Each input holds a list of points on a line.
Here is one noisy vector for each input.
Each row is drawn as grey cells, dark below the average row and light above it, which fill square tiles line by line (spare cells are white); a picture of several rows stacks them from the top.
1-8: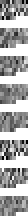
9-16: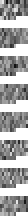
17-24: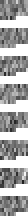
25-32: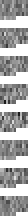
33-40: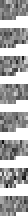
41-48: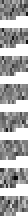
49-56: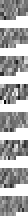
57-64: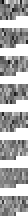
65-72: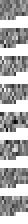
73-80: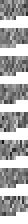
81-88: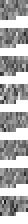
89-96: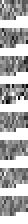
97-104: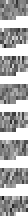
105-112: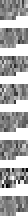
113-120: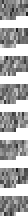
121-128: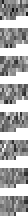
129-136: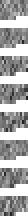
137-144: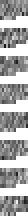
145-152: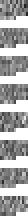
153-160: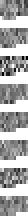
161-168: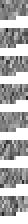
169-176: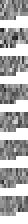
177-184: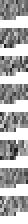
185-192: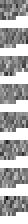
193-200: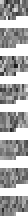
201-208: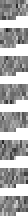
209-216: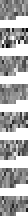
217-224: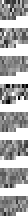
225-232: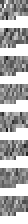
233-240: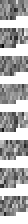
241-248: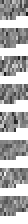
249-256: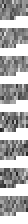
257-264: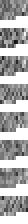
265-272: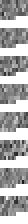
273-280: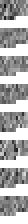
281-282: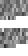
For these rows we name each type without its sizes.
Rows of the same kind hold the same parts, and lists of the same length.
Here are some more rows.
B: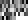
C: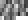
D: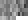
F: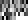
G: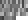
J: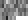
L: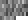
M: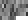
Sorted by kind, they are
B, F
C, M
D, G
J, L

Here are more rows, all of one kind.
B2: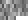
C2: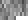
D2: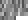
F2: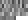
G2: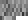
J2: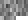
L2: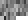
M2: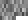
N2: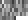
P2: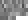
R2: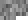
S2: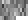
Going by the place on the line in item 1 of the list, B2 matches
C2 and P2.
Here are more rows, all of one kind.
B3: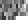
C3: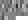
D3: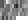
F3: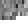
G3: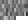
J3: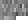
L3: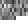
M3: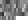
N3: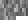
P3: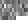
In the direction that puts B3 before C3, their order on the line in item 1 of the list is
L3, P3, F3, D3, B3, M3, C3, J3, N3, G3.
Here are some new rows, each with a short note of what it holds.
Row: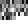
the empty list
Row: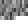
a list of one item
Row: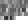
a list of one item
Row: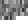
a list of one item
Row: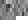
a list of two items
